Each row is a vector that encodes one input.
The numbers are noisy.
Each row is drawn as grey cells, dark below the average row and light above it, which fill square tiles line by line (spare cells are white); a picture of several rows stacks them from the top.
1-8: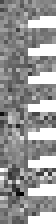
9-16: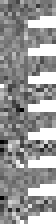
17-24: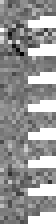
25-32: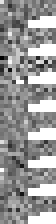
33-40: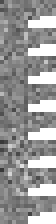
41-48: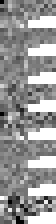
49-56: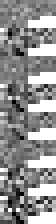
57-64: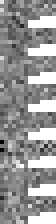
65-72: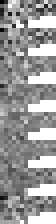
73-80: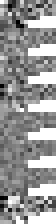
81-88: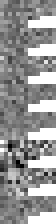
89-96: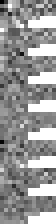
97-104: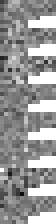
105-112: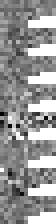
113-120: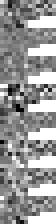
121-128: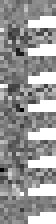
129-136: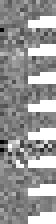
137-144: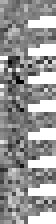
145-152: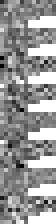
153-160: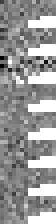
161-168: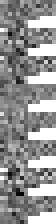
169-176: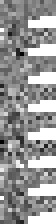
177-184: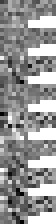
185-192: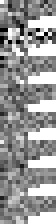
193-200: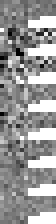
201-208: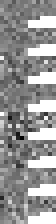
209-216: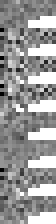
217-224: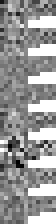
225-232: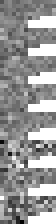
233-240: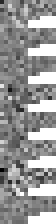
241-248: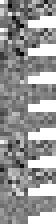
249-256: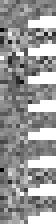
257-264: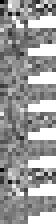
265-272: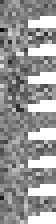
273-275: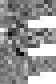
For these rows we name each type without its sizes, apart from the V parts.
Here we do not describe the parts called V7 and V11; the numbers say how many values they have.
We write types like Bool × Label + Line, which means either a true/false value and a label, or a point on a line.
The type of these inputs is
(Bool × Bool × Bool × Bool + Line × Line × V7) × V11.
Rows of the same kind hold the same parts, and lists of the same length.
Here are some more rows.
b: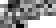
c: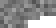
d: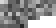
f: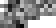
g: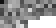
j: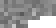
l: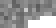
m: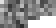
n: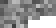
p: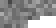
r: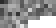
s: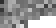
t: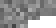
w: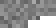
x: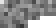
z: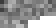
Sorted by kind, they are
b, c, d, j, l, p, w, z
f, g, m, n, r, s, t, x

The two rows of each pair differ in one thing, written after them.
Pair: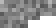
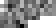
the place on one of the two lines
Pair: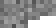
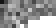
the value of V11
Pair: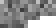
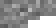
the value of V7
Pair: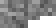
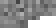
the value of V11
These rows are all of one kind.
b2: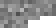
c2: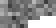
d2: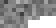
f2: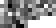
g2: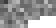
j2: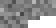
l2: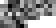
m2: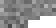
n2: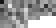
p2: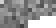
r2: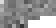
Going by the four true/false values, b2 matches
f2, g2, m2 and r2.
